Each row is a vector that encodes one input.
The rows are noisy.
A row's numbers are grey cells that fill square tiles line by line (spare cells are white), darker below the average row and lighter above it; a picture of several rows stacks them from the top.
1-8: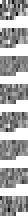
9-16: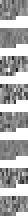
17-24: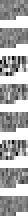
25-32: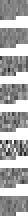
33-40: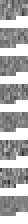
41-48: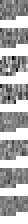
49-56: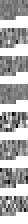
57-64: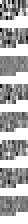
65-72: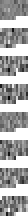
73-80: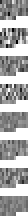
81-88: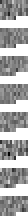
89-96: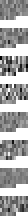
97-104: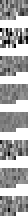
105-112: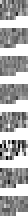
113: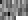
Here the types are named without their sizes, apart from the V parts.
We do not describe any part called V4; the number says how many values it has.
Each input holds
a list of items, each a true/false value and a value of V4.
